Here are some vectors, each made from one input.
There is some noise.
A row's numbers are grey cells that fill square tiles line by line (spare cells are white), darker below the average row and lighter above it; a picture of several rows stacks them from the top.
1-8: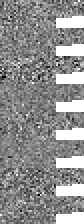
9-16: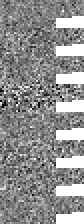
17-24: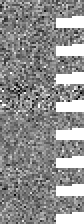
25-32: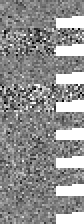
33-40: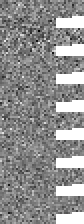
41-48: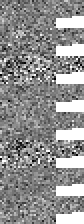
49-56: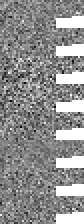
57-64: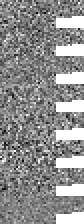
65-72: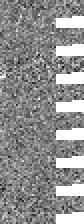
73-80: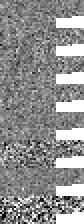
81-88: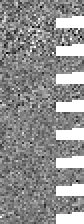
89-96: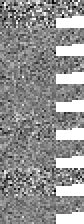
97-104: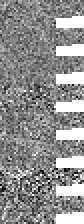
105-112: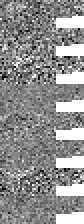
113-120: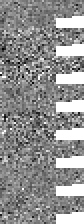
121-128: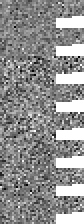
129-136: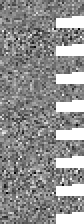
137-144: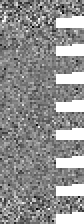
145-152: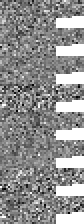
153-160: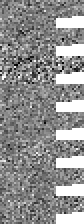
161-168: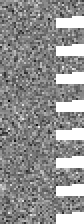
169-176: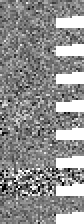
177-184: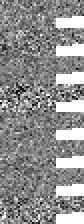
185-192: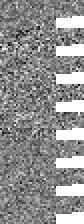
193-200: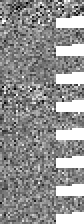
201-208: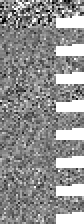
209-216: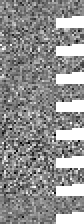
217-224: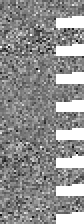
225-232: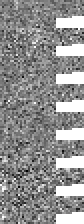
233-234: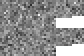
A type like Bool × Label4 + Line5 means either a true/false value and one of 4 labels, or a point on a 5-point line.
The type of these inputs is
Bool × (Circle8 + Label4) × Line5 + Line7.
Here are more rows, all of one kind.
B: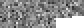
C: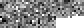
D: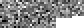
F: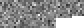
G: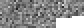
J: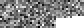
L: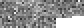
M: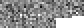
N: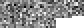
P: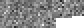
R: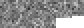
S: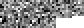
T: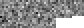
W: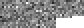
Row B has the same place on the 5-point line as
J, N and P.
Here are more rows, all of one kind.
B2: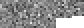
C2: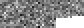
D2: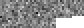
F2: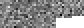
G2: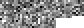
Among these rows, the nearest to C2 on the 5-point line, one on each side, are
B2 and F2.
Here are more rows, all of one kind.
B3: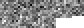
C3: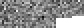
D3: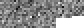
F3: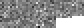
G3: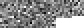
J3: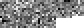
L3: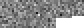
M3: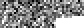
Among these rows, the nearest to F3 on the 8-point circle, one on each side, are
J3 and M3.
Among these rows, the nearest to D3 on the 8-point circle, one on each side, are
G3 and L3.
